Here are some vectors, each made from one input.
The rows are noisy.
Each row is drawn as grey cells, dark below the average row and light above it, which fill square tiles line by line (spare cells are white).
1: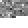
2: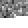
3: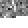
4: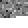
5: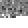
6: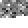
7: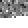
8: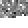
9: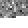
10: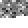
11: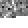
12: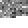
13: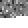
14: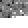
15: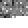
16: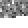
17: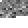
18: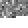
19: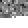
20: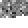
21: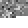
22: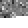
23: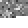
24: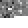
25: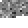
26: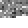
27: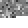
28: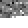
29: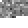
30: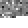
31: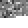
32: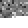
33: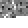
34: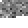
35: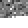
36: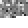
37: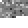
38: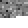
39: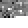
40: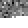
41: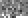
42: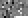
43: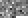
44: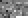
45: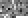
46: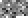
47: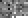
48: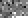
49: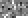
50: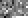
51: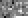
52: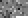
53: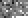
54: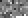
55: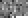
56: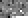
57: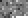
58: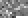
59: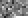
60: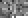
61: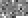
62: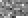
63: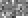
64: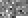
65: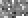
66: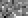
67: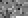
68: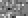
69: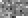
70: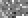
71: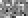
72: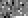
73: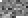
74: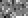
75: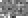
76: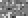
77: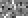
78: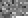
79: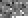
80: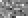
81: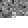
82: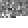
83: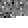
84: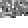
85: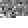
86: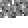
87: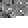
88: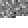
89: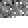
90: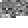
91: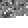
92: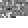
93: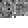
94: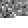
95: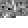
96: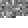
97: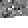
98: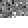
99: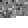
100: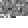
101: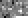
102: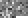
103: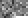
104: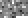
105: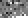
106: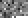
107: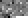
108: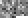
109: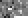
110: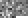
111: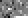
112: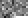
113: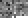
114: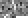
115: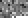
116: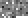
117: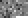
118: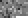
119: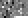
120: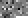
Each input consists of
one of 9 labels, a point on a 7-point line and a true/false value.
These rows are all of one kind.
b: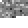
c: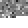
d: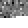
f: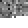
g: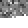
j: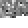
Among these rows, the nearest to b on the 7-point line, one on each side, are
d and j.
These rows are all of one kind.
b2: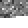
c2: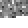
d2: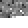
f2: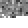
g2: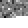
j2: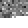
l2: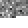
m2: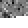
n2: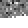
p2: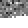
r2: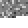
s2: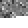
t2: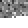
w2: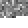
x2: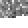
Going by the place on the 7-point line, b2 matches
l2, m2, r2 and s2.
